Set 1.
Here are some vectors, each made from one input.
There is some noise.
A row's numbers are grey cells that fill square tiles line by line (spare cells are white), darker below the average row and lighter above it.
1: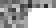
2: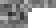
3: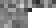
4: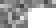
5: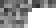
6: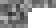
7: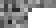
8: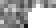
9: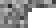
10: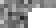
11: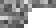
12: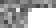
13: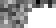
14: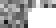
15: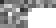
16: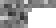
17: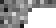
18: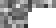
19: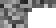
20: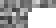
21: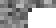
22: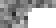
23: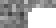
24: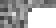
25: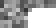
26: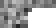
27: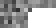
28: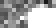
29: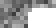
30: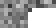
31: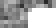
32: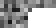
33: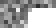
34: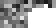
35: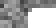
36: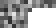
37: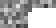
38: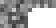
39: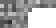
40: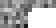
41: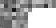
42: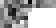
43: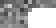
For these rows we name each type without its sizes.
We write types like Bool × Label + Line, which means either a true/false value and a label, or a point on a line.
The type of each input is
Label × Line.
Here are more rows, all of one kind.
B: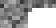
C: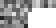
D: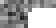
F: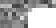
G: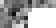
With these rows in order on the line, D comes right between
C and G.
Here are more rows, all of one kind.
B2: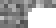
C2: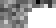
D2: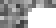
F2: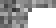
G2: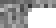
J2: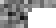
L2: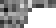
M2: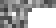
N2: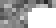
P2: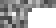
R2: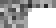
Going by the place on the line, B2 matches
D2, G2 and R2.
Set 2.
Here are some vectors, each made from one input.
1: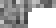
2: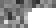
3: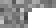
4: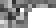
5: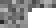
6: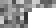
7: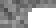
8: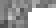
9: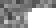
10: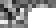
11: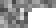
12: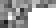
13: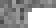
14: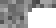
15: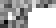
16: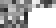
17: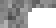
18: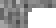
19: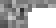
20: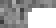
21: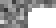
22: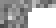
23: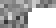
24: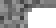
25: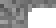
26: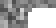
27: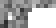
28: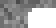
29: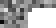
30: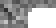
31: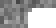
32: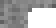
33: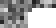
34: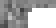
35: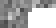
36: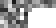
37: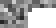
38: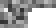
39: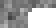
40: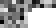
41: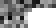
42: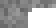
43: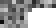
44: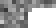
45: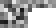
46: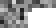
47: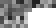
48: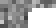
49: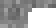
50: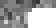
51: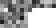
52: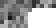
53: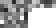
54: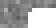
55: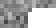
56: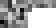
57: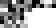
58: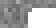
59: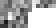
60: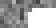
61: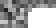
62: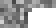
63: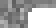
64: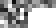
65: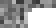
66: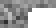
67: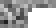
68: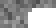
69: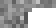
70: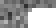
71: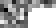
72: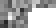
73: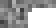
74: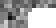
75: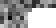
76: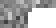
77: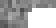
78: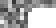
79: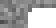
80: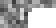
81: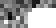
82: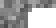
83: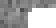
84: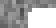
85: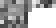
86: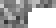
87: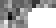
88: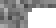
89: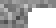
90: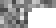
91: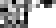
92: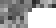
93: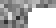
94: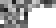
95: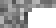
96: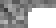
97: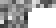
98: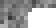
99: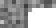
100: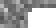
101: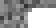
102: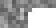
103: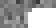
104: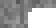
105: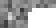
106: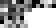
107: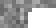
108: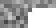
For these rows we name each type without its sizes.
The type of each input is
Bool × (Tree + Unit).
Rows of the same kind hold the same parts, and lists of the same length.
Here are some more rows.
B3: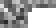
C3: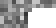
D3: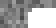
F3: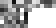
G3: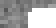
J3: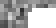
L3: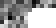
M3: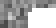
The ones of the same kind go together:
B3
C3, D3, F3, G3, J3, L3, M3

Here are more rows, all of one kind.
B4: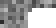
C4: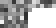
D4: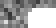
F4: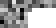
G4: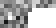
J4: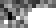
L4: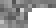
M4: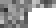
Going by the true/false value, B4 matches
G4 and L4.
